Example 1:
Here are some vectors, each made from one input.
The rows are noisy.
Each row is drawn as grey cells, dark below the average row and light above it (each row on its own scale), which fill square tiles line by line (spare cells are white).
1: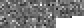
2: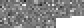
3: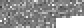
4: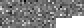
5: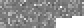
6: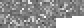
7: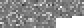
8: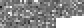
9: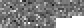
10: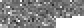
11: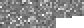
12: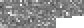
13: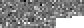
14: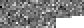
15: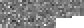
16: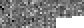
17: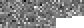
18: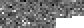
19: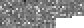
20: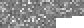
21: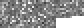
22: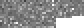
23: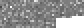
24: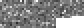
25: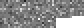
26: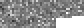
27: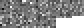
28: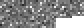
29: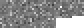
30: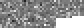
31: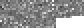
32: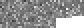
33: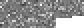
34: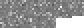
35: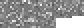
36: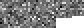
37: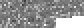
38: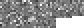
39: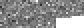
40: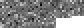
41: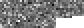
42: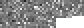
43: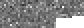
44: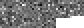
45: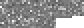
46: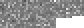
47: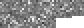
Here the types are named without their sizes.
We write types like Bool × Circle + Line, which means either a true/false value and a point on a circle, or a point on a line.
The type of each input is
Line.
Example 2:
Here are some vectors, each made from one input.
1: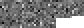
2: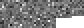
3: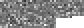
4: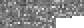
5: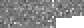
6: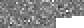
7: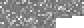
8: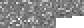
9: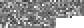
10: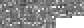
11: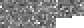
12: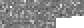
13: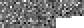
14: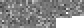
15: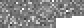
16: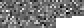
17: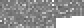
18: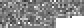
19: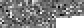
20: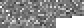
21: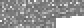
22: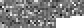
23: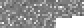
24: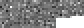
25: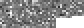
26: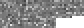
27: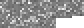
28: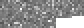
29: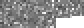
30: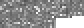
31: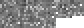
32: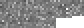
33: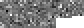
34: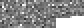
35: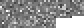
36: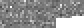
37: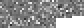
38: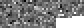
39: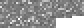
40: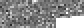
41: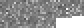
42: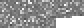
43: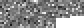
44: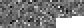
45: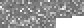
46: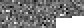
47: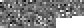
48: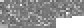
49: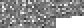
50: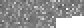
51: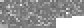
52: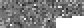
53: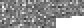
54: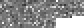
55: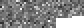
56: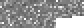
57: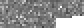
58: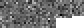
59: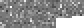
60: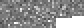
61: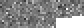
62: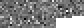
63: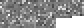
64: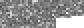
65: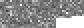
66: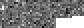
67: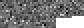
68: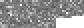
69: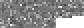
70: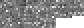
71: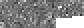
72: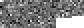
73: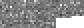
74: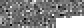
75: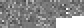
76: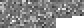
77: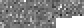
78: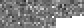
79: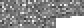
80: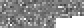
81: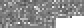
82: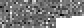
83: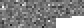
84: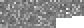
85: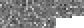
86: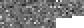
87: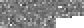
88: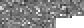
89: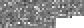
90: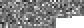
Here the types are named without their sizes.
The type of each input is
Line.
